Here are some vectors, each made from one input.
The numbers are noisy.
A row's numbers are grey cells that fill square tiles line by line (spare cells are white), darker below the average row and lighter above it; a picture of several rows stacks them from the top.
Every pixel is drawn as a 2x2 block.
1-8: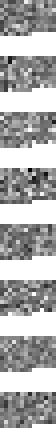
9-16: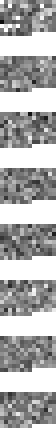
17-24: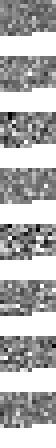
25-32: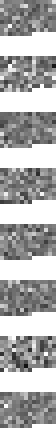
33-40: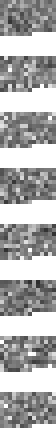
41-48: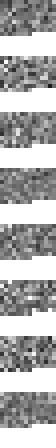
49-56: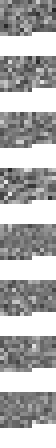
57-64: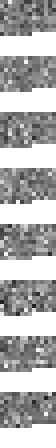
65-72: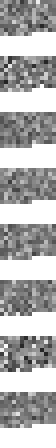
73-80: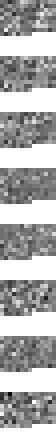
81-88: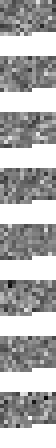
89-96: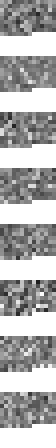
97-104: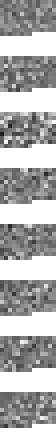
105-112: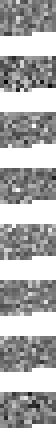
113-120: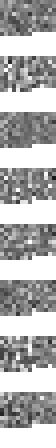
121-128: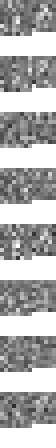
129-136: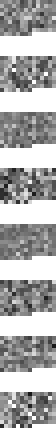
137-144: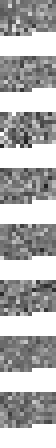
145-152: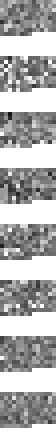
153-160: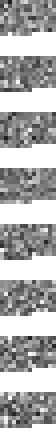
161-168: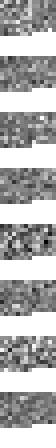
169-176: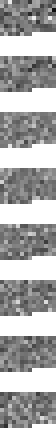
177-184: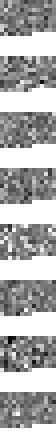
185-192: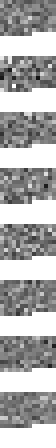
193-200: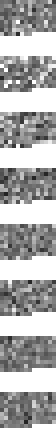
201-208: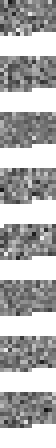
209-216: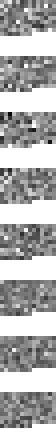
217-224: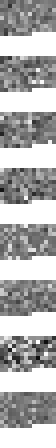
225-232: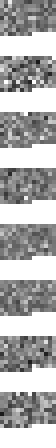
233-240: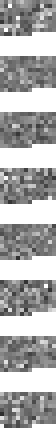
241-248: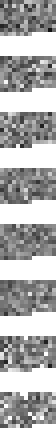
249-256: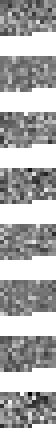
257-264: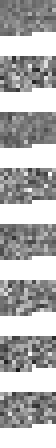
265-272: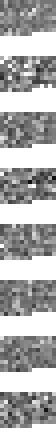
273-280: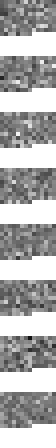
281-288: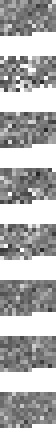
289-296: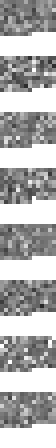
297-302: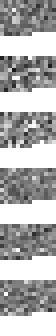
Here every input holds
a list of up to three points on an 8-point line.
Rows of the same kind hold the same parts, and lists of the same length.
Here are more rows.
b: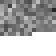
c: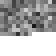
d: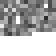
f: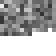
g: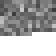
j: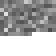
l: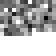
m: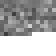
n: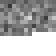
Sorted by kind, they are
b, c, m
d, j
f, l, n
g

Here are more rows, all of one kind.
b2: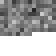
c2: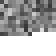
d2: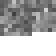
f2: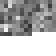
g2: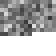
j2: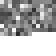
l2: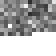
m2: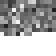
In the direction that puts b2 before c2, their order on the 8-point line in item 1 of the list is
m2, l2, j2, b2, d2, f2, g2, c2.
